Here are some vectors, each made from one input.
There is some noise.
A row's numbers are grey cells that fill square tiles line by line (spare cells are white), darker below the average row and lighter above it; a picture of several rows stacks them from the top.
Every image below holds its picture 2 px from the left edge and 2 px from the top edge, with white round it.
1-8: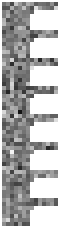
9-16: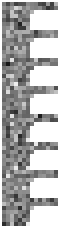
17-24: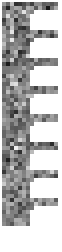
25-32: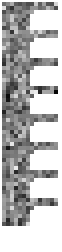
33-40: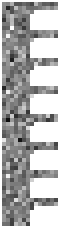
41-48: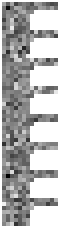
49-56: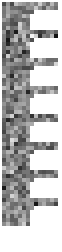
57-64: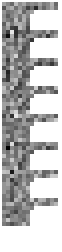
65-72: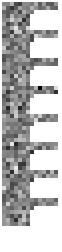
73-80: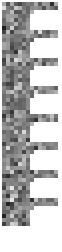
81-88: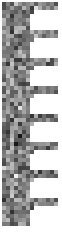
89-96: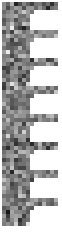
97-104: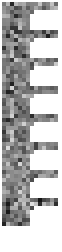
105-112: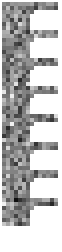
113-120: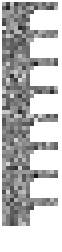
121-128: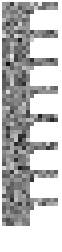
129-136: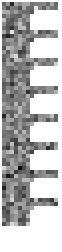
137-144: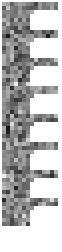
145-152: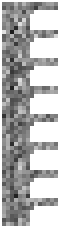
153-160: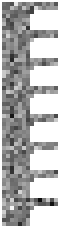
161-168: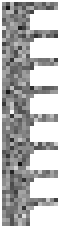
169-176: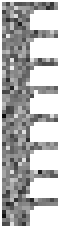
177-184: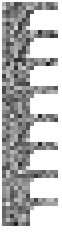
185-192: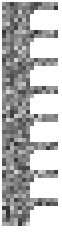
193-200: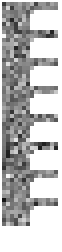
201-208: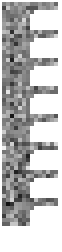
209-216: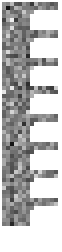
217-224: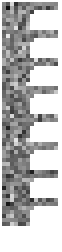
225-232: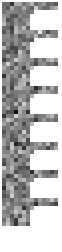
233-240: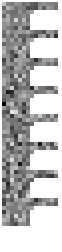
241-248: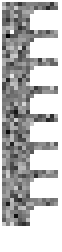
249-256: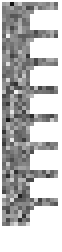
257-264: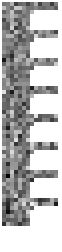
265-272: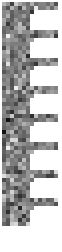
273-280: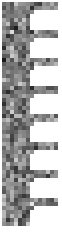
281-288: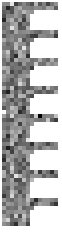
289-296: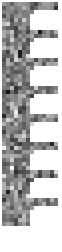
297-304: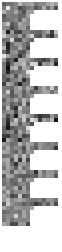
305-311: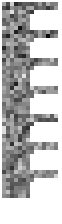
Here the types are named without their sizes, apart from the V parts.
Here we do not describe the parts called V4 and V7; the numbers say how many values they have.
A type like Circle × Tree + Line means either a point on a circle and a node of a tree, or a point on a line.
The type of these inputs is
(Bool × Bool × Bool + V7) × V4 + List(Circle).
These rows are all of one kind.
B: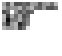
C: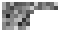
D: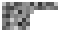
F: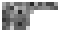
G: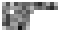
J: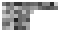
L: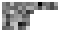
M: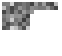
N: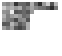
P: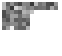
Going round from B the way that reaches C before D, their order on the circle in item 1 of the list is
B, L, C, D, M, F, P, J, N, G.
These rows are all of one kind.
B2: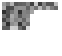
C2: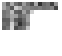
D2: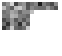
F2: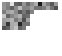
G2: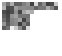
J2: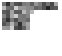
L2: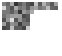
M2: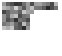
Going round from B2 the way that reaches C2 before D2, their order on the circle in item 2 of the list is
B2, J2, C2, D2, F2, L2, M2, G2.
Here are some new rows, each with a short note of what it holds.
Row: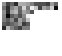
the empty list
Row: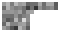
a value of V4 and a value of V7
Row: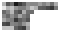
a list of two items
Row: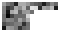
the empty list
